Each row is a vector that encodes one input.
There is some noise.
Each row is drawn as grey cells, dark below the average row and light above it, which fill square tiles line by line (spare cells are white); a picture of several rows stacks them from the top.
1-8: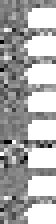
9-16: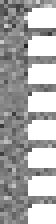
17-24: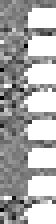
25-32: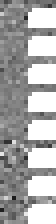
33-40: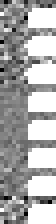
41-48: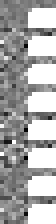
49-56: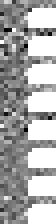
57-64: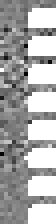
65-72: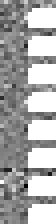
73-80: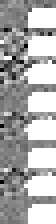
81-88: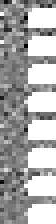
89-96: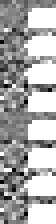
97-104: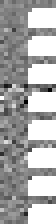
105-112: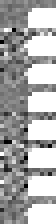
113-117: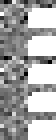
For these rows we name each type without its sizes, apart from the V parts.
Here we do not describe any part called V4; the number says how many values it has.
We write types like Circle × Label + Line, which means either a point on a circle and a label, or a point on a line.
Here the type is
List(Bool × V4).
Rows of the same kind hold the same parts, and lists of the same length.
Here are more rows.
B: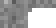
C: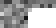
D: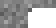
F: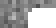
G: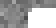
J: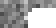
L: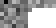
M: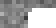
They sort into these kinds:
B, C, G, M
D
F, J
L

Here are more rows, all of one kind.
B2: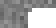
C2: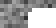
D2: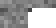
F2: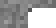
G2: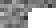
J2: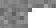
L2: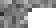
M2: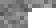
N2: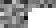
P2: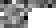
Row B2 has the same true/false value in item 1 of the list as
J2, M2 and N2.
